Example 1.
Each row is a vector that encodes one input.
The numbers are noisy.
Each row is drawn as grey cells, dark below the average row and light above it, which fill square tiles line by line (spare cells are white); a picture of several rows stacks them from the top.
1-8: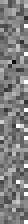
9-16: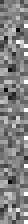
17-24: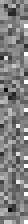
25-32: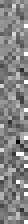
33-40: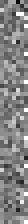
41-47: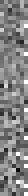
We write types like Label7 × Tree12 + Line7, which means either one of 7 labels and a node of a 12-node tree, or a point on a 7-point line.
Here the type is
Line3 × Line3 + Line6 × Line6.
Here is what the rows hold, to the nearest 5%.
About 25% of them hold a point on each of two 3-point lines. The rest hold a point on each of two 6-point lines.
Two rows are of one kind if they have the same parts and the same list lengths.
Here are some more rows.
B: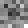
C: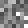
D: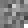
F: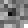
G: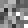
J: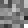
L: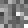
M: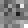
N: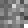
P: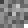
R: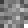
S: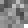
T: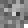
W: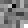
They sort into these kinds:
B, D, F, J, M, N, P, R, S, T, W
C, G, L

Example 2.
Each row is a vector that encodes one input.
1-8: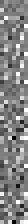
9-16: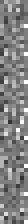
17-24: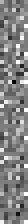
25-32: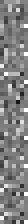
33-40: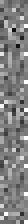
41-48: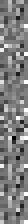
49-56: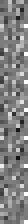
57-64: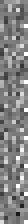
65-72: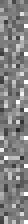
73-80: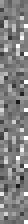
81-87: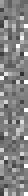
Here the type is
List2(Line7).
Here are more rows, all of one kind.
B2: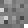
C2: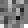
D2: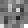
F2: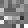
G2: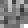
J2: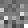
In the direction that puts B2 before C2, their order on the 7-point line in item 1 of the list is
F2, J2, B2, G2, C2, D2.
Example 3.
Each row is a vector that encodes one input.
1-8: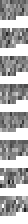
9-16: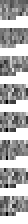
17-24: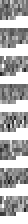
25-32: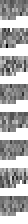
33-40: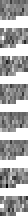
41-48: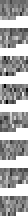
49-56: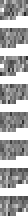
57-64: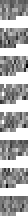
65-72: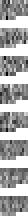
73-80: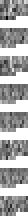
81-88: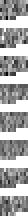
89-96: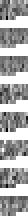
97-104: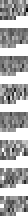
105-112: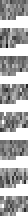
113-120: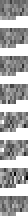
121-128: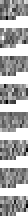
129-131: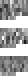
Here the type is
(Circle8 + Unit) × Line9.
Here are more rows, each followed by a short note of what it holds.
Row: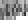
a point on an 8-point circle and a point on a 9-point line
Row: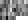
a point on an 8-point circle and a point on a 9-point line
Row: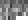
a point on a 9-point line
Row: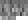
a point on a 9-point line
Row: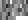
a point on an 8-point circle and a point on a 9-point line
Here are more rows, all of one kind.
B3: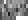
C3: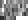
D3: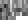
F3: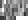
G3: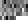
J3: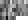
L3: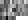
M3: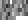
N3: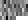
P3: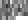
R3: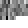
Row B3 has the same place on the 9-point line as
D3 and J3.
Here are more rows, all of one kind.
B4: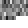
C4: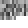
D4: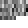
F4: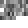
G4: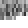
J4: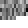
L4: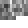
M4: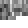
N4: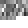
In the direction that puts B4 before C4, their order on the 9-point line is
B4, F4, C4, N4, G4, J4, M4, D4, L4.
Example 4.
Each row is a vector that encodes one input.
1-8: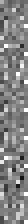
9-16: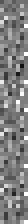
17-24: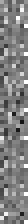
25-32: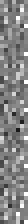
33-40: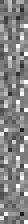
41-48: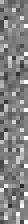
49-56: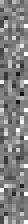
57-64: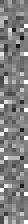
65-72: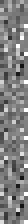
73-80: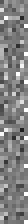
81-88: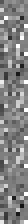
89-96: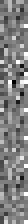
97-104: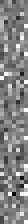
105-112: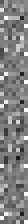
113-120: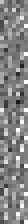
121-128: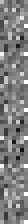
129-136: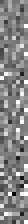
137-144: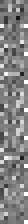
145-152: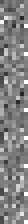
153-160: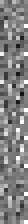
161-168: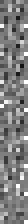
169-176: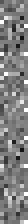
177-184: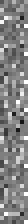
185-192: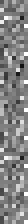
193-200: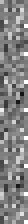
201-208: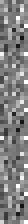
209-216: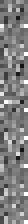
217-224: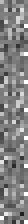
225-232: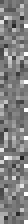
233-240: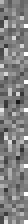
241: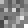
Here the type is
List2(Line7).
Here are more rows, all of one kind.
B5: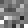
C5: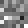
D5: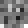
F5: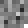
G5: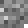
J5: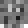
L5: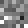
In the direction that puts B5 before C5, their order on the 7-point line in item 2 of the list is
J5, D5, B5, F5, L5, C5, G5.
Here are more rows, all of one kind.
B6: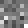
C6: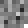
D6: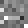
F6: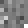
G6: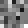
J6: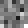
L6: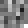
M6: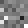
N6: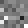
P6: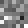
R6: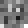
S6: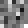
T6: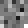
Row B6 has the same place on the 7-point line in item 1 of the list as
D6, M6 and N6.
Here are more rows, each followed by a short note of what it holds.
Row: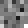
a list of two items
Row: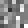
a list of one item
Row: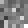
a list of one item
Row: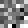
the empty list
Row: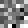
the empty list
